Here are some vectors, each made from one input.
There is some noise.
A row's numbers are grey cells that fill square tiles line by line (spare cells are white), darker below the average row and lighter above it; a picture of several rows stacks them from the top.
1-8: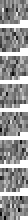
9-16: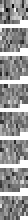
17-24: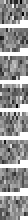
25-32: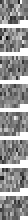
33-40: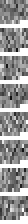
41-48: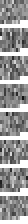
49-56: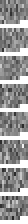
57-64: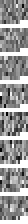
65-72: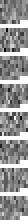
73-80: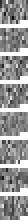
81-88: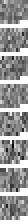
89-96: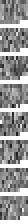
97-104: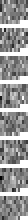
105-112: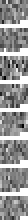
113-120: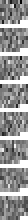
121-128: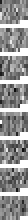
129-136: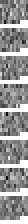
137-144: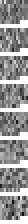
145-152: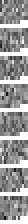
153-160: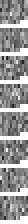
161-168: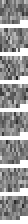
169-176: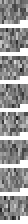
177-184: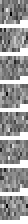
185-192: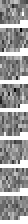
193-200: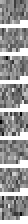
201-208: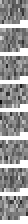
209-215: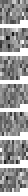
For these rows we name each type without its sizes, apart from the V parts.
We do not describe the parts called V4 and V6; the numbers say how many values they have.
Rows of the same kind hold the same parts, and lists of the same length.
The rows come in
2 kinds.
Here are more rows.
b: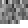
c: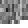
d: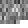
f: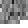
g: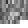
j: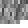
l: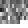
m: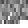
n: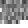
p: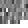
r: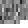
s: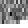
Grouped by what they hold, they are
b, d, g, l, m, p
c, f, j, n, r, s

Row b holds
a node of each of two trees, a true/false value, a value of V4 and a value of V6.
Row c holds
a node of each of three trees, a true/false value and a value of V4.
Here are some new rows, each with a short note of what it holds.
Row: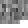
a node of each of three trees, a true/false value and a value of V4
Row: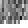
a node of each of three trees, a true/false value and a value of V4
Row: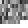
a node of each of three trees, a true/false value and a value of V4
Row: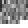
a node of each of two trees, a true/false value, a value of V4 and a value of V6
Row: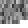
a node of each of three trees, a true/false value and a value of V4
